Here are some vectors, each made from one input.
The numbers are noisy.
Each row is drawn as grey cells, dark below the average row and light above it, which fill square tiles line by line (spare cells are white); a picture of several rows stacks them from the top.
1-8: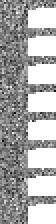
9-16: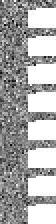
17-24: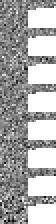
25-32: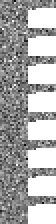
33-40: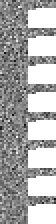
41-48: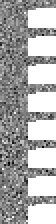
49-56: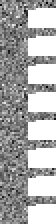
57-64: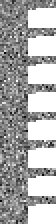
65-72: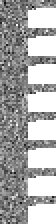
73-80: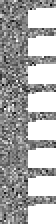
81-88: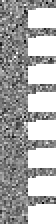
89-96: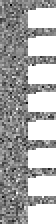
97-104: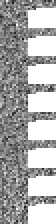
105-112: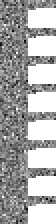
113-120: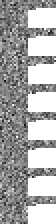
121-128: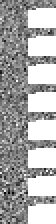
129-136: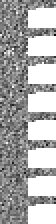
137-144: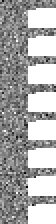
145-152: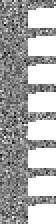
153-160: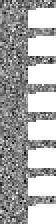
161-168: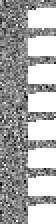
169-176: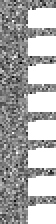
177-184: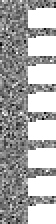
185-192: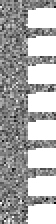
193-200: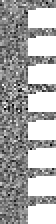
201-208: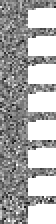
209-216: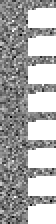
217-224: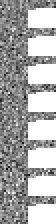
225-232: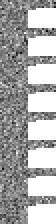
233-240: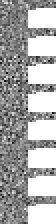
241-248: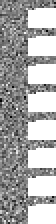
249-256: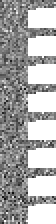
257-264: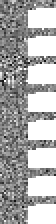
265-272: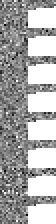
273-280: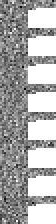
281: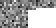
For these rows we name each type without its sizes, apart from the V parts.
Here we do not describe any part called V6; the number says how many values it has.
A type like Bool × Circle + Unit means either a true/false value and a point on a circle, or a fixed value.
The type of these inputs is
(Bool × Line × Line + List(V6)) × Label.
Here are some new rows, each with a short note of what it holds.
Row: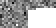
a label, together with the empty list
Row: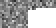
a label, together with a list of two items
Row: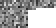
a label, a point on each of two lines and a true/false value
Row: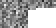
a label, a point on each of two lines and a true/false value
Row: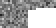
a label, together with a list of one item
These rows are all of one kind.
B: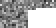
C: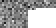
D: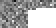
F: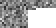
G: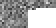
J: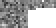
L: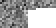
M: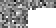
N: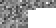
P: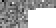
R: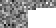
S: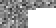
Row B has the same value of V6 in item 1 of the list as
J, N and S.
